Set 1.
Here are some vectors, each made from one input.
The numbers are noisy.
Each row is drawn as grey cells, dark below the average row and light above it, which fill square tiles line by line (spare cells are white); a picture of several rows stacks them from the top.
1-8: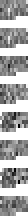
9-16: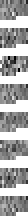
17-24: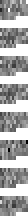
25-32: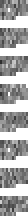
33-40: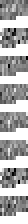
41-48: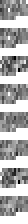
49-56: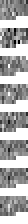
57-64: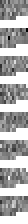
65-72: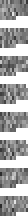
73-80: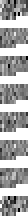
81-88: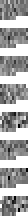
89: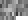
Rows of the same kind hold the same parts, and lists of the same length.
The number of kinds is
2.
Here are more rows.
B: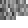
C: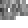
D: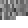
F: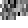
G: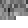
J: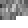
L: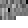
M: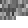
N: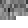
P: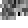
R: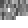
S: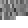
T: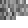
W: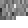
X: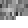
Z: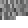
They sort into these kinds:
B, C, D, G, J, L, M, N, R, S, T, W, X, Z
F, P

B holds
four true/false values.
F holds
a point on a 6-point line.
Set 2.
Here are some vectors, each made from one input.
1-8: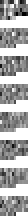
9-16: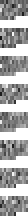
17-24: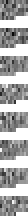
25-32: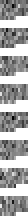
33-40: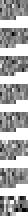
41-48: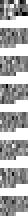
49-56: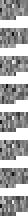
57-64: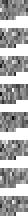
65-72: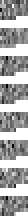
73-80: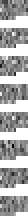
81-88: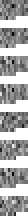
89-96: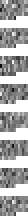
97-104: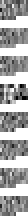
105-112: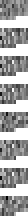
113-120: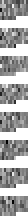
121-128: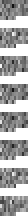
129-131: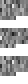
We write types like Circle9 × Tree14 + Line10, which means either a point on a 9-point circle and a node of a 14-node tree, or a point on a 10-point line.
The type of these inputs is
List2(Line4).
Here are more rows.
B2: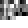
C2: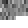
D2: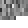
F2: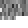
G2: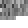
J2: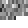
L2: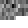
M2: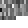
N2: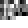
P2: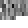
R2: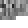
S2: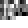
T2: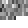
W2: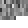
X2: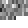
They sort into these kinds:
B2, N2, S2
C2, F2, G2, L2, P2, R2
D2, J2, M2, T2, W2, X2

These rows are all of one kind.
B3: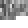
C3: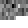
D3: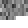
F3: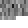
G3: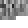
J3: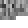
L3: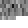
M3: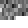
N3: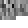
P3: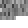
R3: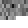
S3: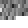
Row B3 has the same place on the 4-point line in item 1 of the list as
G3, J3 and N3.
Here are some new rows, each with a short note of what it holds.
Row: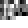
the empty list
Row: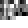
the empty list
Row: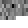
a list of two items
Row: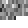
a list of one item
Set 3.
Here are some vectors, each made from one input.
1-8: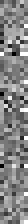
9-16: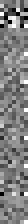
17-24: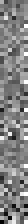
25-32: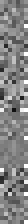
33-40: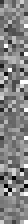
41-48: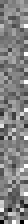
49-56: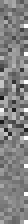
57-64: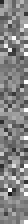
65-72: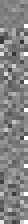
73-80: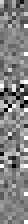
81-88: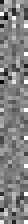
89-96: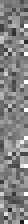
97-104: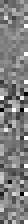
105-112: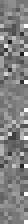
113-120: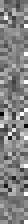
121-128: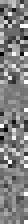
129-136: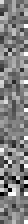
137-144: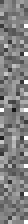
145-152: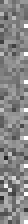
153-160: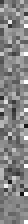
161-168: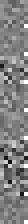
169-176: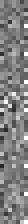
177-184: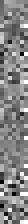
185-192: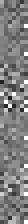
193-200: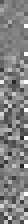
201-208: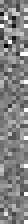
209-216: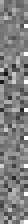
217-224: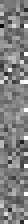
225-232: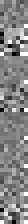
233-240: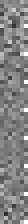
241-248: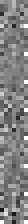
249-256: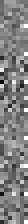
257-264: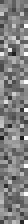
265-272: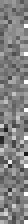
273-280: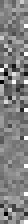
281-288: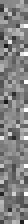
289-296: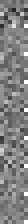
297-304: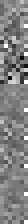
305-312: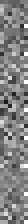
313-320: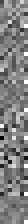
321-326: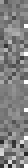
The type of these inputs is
List2(Line6).
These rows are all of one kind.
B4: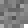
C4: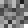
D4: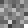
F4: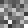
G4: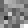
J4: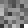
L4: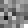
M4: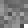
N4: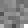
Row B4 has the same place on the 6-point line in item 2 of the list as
C4, G4 and N4.
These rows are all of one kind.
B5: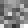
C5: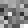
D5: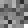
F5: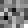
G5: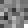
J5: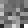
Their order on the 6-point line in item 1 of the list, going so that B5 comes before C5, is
F5, B5, G5, D5, J5, C5.
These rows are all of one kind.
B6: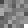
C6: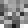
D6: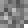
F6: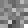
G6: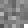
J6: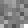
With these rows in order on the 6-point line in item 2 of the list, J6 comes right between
B6 and F6.
